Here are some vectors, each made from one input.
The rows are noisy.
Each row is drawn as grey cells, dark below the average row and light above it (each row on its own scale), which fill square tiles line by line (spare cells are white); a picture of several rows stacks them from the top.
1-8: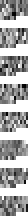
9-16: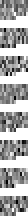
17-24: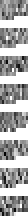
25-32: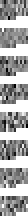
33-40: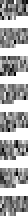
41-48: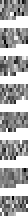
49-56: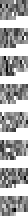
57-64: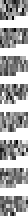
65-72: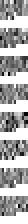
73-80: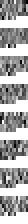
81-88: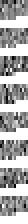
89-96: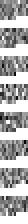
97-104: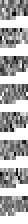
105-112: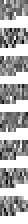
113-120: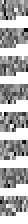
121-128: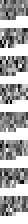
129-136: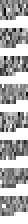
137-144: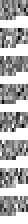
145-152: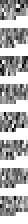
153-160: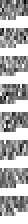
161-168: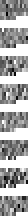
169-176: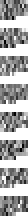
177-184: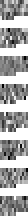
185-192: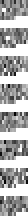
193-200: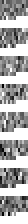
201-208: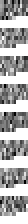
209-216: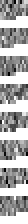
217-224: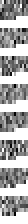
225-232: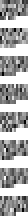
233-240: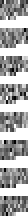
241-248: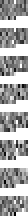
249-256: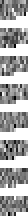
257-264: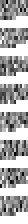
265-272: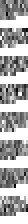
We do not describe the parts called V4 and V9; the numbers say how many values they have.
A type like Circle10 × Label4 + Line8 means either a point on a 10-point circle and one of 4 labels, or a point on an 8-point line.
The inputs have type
(Bool × Circle11 + V9) × (Line7 + V4).
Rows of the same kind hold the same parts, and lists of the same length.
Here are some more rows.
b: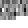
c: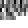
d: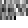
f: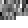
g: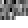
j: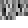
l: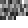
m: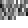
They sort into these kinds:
b, j
c
d, f, g
l, m

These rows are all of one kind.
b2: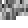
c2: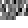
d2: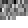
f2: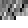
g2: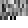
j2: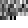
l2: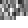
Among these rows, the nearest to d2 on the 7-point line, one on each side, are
f2 and j2.
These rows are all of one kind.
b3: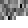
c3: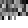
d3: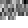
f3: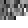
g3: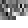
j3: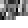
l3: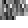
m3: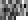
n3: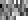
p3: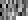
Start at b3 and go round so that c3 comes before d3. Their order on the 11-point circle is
b3, c3, n3, p3, g3, f3, m3, j3, l3, d3.
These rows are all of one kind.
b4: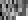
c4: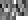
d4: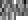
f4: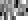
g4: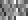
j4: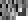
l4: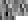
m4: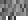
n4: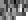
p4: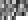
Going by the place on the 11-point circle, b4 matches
c4, d4, g4 and j4.
